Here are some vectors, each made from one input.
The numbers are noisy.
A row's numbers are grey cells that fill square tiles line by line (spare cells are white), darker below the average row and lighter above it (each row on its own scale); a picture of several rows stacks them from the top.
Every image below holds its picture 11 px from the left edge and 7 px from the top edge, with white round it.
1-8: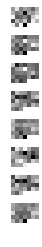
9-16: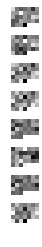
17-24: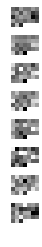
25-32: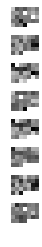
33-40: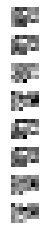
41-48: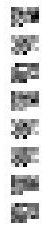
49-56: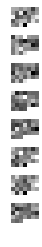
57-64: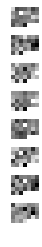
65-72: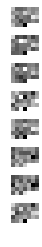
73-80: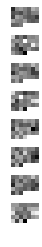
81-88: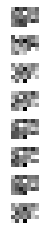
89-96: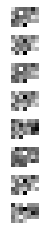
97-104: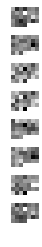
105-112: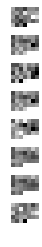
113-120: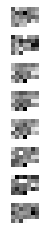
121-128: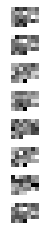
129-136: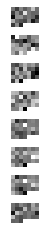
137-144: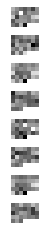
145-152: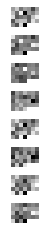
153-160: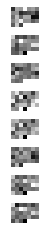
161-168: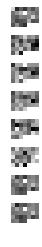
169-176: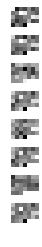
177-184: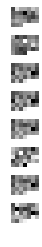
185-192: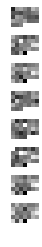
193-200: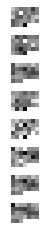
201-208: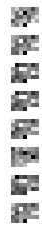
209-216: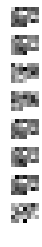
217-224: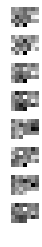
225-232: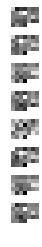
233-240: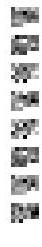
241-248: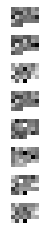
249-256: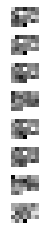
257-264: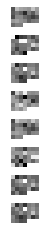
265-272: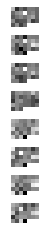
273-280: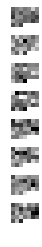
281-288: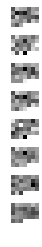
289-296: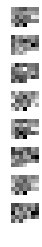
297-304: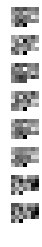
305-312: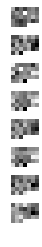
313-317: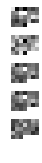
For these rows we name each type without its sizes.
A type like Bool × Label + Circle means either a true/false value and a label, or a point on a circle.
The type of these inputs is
Bool × Bool × Bool + Line.
